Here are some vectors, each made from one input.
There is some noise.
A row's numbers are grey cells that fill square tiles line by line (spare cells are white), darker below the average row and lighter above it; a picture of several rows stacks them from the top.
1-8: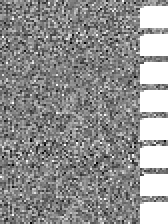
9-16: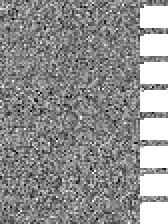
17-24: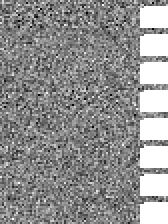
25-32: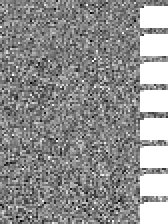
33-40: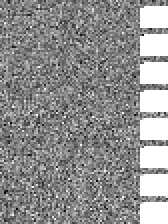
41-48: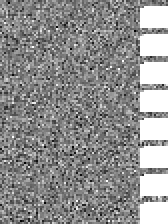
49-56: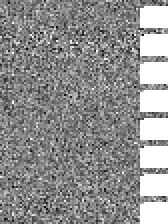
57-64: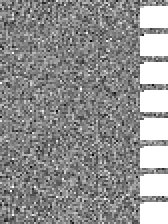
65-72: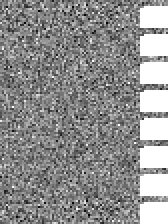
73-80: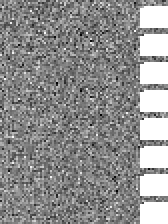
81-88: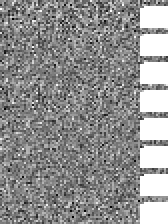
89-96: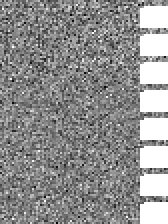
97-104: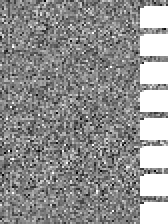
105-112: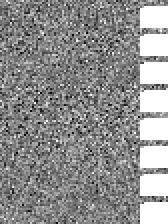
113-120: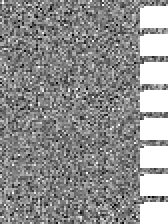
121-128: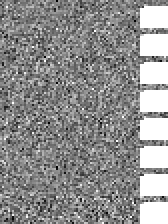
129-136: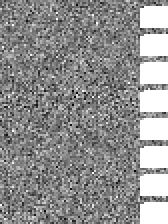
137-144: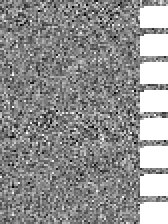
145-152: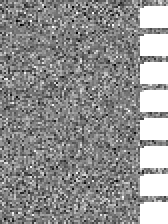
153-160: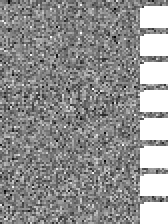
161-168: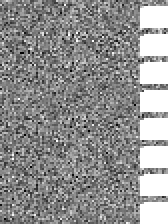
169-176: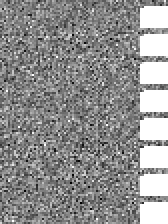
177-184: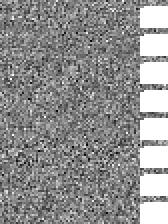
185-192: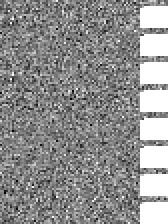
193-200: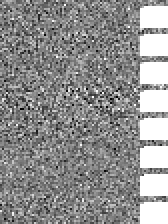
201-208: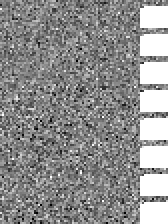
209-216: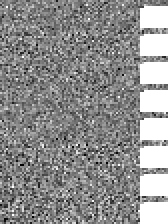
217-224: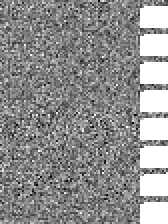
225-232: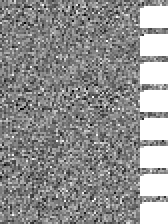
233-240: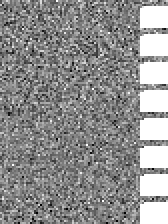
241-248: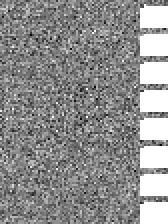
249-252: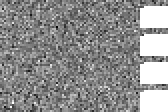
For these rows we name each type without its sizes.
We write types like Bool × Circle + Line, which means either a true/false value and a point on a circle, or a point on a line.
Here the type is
Line + List(Circle) + Tree × Tree.
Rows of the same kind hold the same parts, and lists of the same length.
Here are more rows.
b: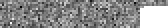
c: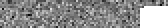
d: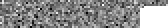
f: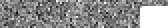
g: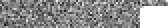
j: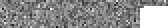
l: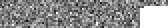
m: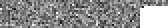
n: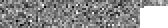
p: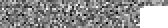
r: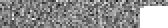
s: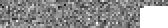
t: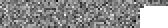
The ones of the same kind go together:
b, f, g, r
c, j
d
l, m, s, t
n, p

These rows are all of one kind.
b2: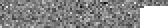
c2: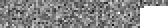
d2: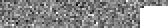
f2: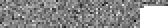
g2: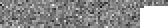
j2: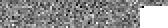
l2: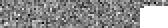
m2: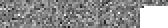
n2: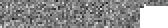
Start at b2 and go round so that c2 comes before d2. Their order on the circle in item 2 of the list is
b2, f2, m2, c2, d2, j2, l2, n2, g2.
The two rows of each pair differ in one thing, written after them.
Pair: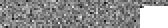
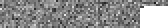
the place on the circle in item 1 of the list
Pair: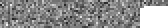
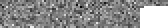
the place on the circle in item 2 of the list
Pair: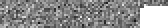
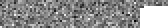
the place on the circle in item 1 of the list
